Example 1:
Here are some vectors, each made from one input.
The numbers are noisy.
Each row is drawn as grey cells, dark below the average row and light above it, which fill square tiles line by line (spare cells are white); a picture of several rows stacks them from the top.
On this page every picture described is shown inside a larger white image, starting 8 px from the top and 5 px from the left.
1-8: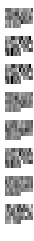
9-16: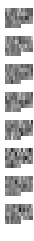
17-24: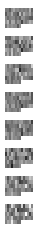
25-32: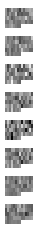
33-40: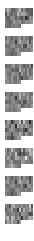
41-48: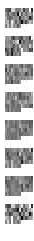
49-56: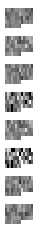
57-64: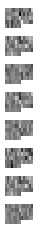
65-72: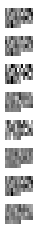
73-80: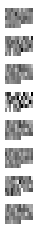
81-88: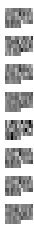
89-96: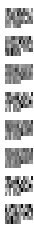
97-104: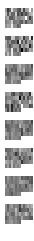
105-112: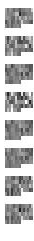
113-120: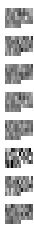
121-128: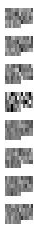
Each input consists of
either a point on an 8-point circle, or a node of a 12-node tree.
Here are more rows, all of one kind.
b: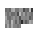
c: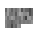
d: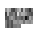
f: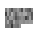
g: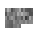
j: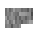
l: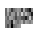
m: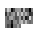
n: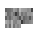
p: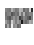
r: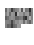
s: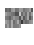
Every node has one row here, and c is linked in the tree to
b and s.
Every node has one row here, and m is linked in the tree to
g.
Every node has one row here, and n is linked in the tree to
r.
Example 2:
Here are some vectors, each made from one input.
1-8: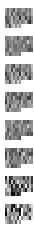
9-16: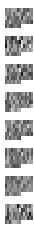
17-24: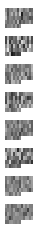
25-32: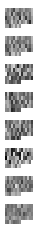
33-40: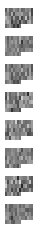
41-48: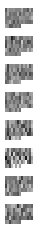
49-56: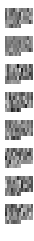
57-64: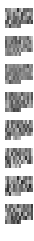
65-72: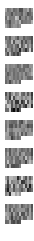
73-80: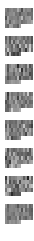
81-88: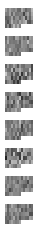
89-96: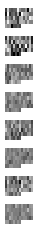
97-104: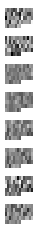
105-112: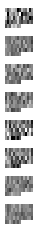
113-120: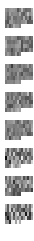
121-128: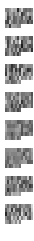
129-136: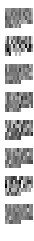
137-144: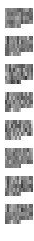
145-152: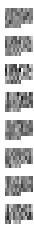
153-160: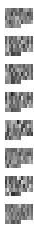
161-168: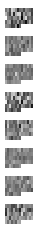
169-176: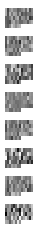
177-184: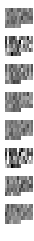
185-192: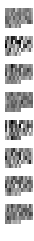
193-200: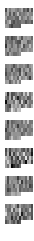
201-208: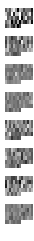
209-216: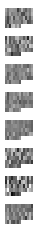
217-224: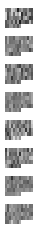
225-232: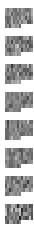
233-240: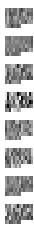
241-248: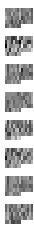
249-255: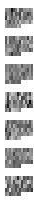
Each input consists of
either a point on a 17-point circle, or a point on a 15-point line.
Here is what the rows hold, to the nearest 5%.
About 60% of them hold a point on a 17-point circle. The rest hold a point on a 15-point line.
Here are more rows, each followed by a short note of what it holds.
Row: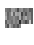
a point on a 17-point circle
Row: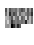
a point on a 17-point circle
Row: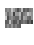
a point on a 15-point line
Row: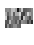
a point on a 15-point line
